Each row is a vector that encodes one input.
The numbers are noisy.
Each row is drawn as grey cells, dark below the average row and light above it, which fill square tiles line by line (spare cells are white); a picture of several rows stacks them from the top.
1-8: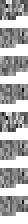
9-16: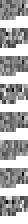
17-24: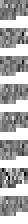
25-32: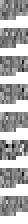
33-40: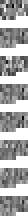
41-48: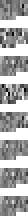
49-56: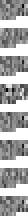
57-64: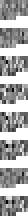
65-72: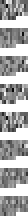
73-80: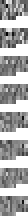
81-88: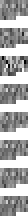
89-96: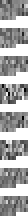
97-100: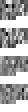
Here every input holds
either a point on a 4-point line, or a list of up to two points on a 6-point line.
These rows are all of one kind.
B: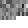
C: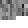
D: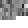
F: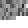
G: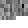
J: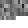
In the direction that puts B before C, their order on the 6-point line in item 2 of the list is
F, D, B, C, G, J.
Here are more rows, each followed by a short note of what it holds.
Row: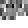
the empty list
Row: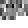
the empty list
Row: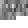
a list of one item
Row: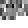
the empty list
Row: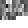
a point on a 4-point line
